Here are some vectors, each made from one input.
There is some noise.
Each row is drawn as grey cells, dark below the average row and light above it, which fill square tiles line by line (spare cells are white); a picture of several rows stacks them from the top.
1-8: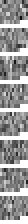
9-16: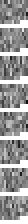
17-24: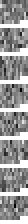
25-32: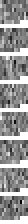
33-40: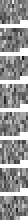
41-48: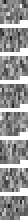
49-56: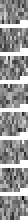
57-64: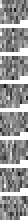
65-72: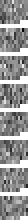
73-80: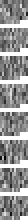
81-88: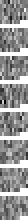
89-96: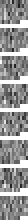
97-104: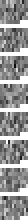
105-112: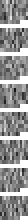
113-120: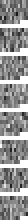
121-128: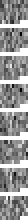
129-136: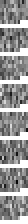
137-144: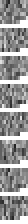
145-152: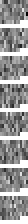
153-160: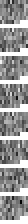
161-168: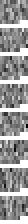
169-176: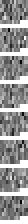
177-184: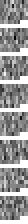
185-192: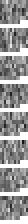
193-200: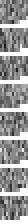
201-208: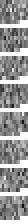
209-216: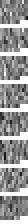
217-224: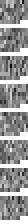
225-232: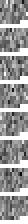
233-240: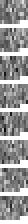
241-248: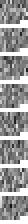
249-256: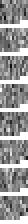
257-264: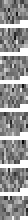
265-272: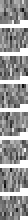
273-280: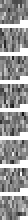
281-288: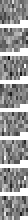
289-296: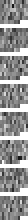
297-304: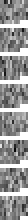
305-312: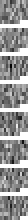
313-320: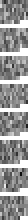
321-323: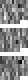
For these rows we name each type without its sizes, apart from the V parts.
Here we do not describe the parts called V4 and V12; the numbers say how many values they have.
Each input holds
a point on a circle, together with either a point on a line and a value of V4, or a value of V12.
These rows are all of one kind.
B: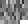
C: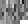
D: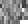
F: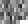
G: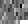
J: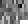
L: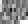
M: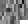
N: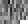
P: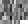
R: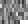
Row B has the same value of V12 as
F, G, J and P.
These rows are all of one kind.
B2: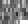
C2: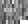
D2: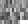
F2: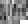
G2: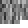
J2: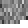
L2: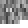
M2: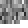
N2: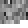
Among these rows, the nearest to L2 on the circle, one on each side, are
B2 and D2.
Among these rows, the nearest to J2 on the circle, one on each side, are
C2 and F2.
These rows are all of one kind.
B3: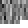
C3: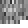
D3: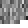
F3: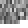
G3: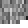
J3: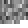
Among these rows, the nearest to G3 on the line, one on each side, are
B3 and C3.
